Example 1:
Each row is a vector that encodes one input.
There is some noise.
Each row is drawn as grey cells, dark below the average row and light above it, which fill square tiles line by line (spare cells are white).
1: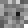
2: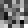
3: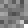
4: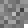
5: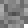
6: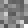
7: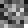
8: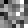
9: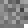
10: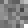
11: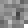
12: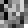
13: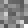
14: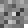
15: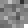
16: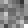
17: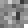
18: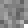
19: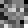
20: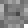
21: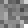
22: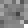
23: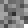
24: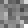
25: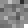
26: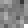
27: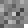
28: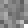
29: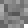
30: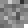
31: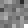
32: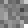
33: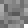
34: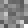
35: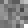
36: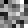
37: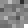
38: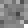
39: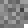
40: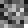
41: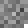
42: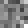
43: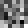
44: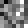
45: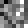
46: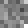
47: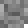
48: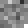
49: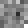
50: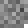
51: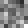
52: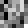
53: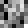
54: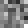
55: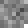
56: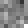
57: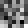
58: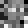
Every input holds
either one of 4 labels, or a node of an 8-node tree.
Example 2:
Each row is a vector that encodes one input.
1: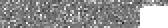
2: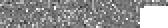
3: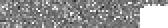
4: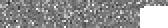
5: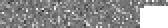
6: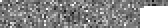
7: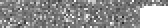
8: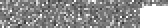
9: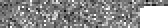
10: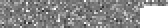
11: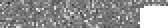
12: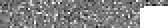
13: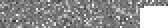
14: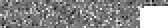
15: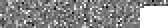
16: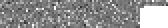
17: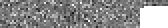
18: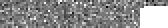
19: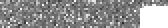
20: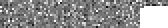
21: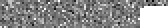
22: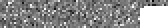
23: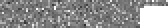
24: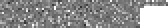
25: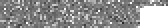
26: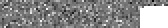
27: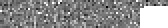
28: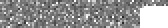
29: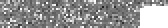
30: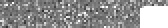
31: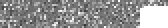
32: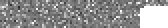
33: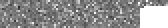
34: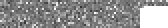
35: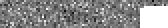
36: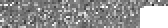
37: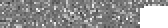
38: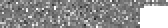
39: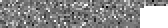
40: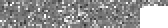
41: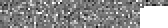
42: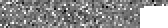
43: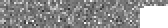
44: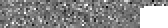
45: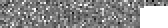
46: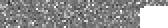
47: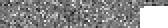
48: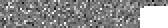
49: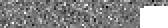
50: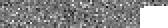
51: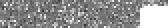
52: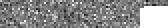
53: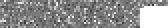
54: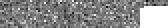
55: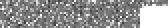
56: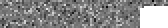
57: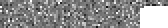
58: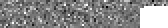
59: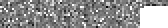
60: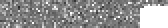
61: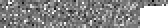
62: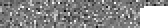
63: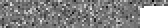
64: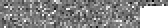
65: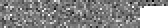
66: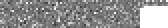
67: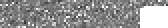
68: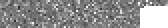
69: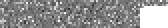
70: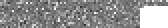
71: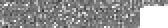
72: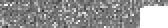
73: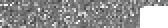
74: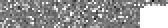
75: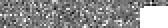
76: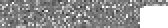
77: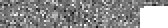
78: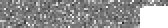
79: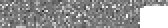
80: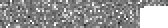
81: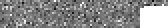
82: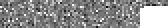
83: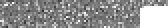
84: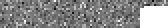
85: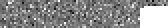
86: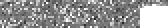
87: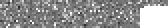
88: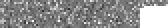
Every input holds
either a point on a 10-point line, or a node of an 11-node tree.
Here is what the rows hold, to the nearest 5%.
About 45% of them hold a point on a 10-point line. The rest hold a node of an 11-node tree.
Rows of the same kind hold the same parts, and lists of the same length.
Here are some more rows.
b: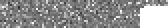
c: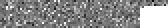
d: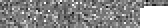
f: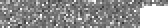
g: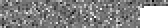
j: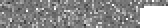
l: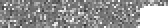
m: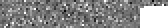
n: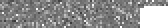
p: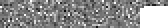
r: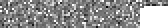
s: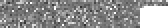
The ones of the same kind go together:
b, f, j, l, n, s
c, d, g, m, p, r

